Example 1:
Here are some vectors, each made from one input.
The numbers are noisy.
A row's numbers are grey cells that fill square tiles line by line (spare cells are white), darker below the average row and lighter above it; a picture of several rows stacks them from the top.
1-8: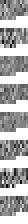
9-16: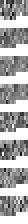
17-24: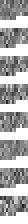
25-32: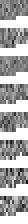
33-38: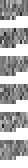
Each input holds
a point on a 5-point line.
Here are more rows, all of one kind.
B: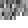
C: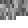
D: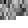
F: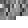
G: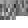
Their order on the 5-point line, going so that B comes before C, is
B, G, D, C, F.
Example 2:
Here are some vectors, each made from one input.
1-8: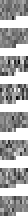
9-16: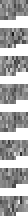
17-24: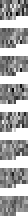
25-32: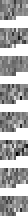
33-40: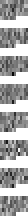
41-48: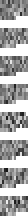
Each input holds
a node of a 9-node tree.
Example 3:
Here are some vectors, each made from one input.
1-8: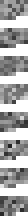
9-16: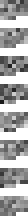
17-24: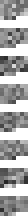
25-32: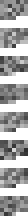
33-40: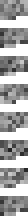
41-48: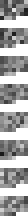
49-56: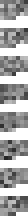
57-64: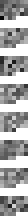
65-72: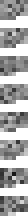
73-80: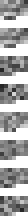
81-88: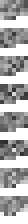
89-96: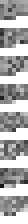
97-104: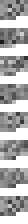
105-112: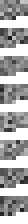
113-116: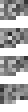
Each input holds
a point on an 18-point line.
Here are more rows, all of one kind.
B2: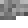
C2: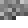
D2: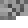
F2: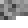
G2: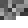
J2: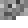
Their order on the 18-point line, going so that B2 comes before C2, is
G2, F2, B2, C2, D2, J2.
